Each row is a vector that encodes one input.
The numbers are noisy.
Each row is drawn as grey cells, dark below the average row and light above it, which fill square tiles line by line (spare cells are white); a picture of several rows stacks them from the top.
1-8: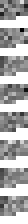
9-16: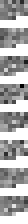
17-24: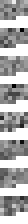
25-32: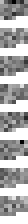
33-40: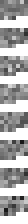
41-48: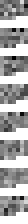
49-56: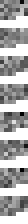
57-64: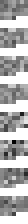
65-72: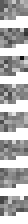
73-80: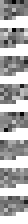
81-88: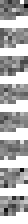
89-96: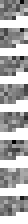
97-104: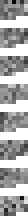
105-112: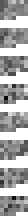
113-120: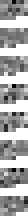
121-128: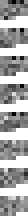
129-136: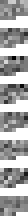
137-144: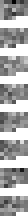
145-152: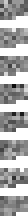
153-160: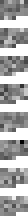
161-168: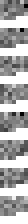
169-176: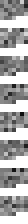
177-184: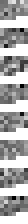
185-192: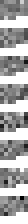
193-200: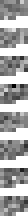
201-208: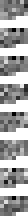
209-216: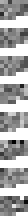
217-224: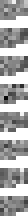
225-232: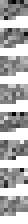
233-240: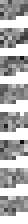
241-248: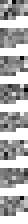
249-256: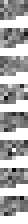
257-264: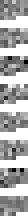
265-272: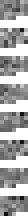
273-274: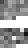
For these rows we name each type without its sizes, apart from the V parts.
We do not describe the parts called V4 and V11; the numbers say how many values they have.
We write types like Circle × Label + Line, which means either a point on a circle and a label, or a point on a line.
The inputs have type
(Bool × V4 + V11) × Line.
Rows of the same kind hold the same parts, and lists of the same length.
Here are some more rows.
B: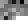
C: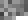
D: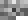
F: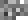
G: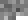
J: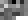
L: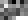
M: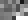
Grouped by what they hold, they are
B, C, J, L
D, F, G, M

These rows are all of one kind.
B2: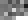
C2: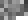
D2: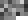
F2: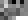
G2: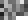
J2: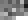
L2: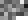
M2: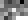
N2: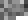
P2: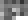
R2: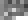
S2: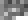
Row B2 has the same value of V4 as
L2 and N2.
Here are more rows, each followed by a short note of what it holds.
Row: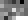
a point on a line, a true/false value and a value of V4
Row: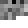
a point on a line and a value of V11
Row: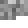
a point on a line and a value of V11
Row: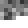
a point on a line, a true/false value and a value of V4
